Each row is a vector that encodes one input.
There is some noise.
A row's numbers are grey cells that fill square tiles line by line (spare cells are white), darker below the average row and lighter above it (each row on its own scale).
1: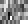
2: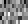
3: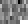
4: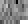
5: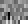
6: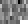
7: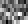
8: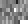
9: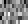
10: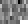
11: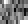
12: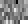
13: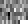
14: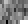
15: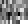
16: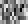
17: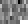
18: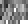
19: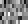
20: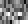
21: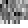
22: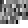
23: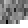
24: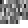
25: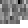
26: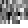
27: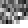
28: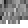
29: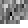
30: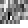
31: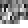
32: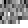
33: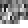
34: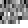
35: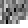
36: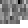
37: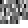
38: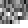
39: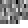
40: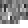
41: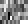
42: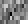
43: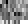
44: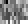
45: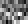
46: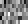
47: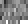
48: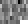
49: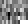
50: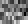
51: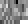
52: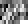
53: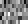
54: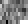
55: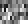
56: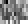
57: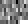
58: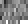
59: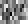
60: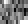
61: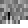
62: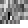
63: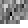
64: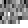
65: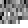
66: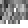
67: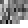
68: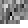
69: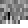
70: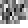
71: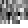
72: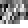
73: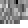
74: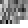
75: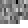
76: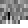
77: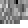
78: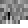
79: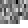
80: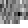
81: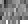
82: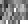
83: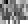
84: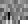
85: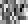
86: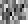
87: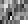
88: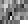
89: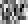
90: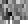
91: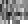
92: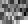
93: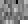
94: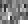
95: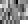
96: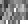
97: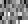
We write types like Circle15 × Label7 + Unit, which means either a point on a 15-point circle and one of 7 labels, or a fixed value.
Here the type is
List2(Line9).
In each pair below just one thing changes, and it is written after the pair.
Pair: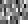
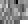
the place on the 9-point line in item 1 of the list
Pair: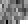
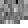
the place on the 9-point line in item 1 of the list
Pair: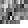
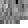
the place on the 9-point line in item 2 of the list
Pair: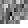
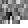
the place on the 9-point line in item 1 of the list
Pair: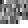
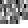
the place on the 9-point line in item 2 of the list
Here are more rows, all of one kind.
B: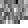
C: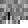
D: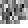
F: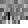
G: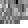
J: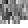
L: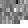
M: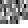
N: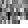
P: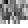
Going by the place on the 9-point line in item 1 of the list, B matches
C, F, J and P.
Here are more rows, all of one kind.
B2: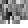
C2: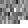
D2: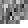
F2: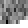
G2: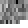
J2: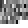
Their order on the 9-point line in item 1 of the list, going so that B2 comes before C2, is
F2, G2, D2, B2, C2, J2.
